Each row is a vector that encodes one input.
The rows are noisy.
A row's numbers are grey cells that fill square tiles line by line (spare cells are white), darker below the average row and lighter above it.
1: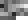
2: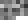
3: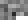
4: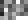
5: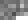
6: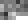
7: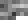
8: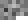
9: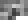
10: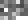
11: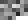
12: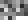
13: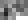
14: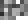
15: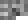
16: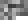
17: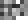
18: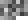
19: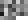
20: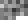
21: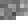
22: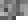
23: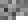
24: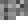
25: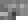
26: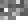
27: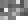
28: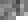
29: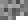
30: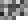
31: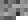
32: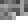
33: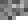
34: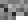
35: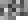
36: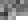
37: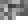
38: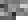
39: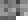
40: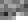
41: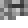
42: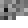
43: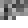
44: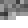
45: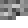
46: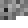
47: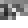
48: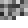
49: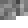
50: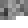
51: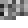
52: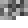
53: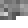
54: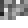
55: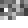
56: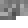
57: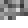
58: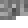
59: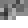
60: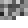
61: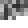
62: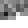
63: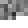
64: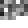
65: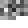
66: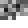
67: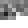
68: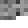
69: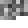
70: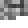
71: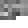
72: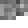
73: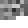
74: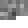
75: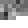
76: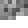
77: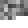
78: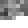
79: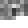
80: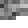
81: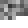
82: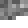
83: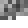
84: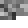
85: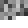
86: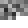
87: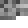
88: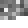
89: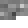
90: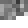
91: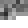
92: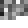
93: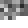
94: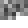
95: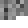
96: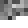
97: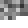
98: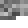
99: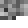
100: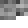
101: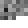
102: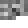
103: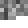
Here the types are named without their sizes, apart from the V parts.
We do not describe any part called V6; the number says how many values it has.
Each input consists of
either a point on a circle and a true/false value, or a value of V6.
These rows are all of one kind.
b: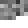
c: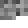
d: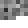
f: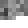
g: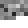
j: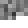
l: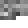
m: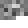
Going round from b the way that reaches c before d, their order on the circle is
b, c, f, g, j, m, l, d.
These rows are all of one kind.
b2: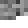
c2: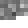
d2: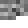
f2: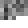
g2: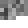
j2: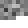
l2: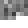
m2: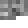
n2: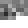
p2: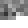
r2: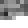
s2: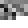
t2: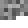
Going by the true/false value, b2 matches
c2, d2 and m2.
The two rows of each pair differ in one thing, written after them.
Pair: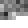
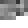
the true/false value
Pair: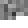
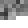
the place on the circle
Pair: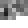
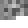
the place on the circle
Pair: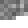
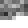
the true/false value
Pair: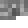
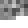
the true/false value
